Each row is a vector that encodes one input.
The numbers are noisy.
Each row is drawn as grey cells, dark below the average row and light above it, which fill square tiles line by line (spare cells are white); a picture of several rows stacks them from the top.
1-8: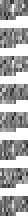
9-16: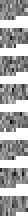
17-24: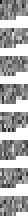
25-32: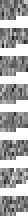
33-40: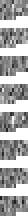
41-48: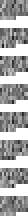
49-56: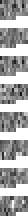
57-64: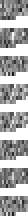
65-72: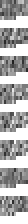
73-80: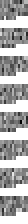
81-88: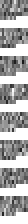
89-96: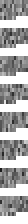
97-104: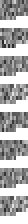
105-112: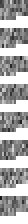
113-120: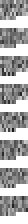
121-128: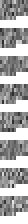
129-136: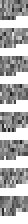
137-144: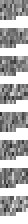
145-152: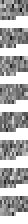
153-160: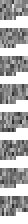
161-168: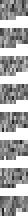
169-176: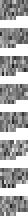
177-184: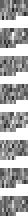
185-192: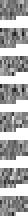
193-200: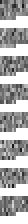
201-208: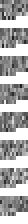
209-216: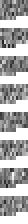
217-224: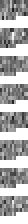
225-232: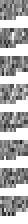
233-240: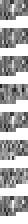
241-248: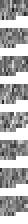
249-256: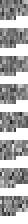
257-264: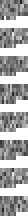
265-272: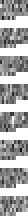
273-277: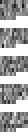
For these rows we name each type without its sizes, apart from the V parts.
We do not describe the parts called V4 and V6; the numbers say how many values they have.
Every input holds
either a point on a line and a value of V6, or a true/false value and a value of V4.
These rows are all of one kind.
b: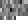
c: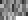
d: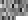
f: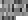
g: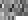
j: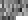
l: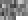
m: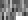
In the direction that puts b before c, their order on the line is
b, g, d, c, f, m, j, l.
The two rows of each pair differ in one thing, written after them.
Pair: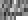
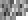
the value of V4
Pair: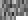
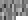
the value of V4
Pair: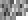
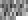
the true/false value
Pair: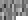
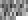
the value of V4
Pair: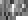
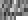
the value of V4
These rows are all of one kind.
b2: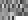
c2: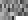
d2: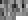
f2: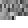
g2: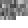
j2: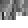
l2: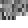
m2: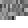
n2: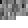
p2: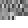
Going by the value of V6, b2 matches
c2, f2, m2 and p2.
